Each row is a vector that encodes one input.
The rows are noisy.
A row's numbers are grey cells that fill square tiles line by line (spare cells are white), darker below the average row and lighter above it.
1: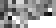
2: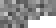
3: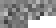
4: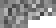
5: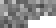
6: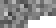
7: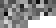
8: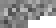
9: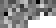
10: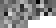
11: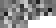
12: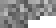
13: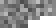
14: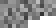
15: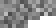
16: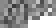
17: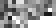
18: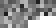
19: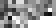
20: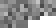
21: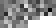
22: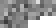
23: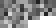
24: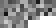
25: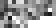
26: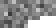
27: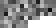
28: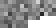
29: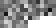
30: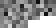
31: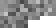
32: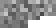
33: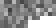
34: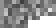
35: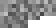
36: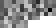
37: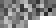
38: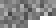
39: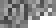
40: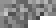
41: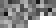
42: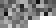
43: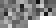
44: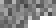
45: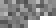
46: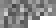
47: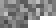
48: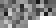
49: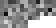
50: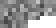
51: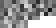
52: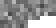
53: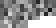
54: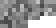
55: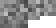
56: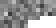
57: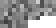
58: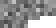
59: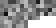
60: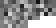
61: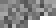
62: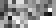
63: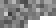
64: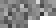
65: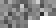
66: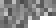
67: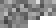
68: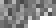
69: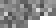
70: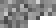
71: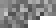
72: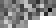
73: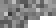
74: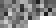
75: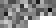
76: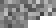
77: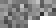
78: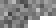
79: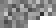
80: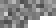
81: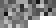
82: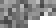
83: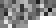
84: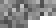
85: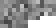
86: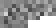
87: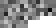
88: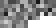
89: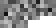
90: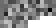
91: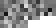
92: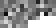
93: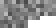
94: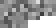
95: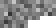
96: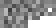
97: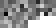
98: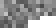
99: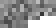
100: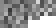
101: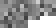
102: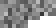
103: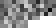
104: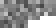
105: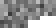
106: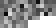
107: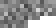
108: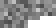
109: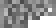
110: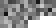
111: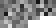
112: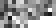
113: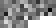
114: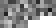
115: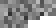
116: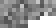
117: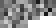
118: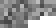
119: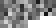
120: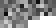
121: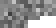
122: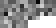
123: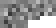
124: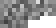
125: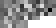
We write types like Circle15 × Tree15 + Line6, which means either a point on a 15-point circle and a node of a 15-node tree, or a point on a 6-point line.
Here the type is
Bool × Circle11 + Circle8 + Unit.
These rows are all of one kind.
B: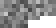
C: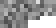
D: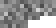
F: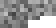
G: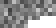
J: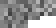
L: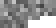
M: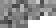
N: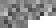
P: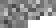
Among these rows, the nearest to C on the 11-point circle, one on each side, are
M and P.
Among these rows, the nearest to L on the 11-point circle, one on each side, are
B and G.
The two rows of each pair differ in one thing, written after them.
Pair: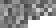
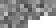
the true/false value
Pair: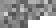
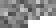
the place on the 11-point circle
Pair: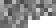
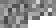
the place on the 11-point circle
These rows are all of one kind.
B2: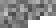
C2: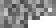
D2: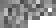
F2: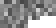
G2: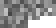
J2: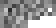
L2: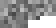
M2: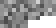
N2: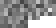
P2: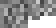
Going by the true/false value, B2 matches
L2 and M2.
